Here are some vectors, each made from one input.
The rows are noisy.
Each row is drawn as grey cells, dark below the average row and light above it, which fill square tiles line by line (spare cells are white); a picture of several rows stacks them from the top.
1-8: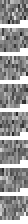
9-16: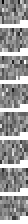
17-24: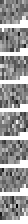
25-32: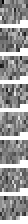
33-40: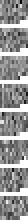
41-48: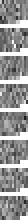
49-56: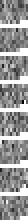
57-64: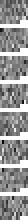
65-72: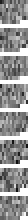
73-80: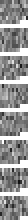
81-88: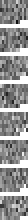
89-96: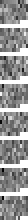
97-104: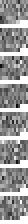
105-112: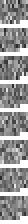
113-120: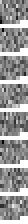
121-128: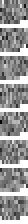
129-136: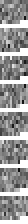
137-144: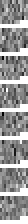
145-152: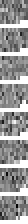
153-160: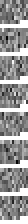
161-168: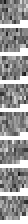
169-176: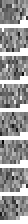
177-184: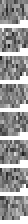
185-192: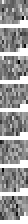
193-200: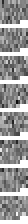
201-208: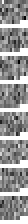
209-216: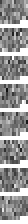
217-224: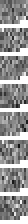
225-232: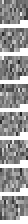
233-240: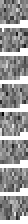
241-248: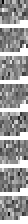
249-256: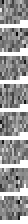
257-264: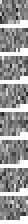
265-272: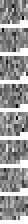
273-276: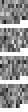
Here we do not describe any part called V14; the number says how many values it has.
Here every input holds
four true/false values, together with either a node of a 19-node tree, or a value of V14.
